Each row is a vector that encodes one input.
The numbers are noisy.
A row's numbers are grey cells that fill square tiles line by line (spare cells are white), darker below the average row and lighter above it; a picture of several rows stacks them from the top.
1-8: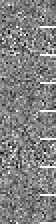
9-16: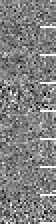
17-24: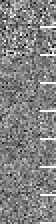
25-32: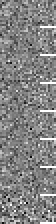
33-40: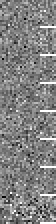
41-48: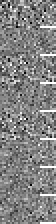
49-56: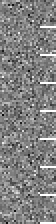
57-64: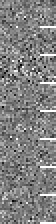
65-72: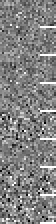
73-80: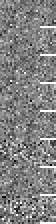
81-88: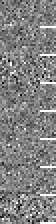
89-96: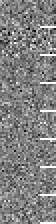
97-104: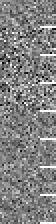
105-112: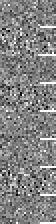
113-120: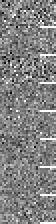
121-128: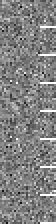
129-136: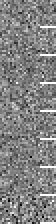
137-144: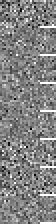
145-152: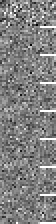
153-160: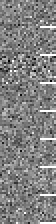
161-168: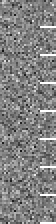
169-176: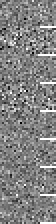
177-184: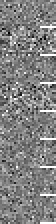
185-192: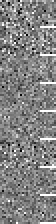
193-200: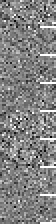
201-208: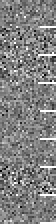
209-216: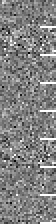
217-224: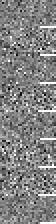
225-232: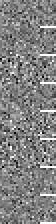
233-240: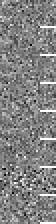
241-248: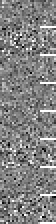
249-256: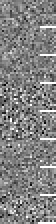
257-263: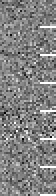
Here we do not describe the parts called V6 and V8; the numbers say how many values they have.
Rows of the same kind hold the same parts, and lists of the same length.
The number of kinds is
3.
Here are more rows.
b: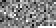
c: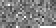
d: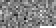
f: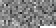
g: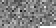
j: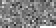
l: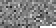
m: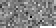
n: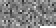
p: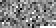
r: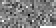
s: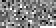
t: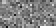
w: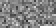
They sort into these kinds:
b, p, s
c, d, g, j, l, t, w
f, m, n, r

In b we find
one of 10 labels and a value of V6.
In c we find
a node of a 10-node tree, a value of V6 and a value of V8.
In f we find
a point on a 4-point line, a node of a 10-node tree and a value of V6.
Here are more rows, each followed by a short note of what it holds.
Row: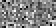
one of 10 labels and a value of V6
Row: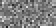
a point on a 4-point line, a node of a 10-node tree and a value of V6
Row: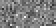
a point on a 4-point line, a node of a 10-node tree and a value of V6
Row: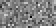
a point on a 4-point line, a node of a 10-node tree and a value of V6
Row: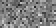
a point on a 4-point line, a node of a 10-node tree and a value of V6
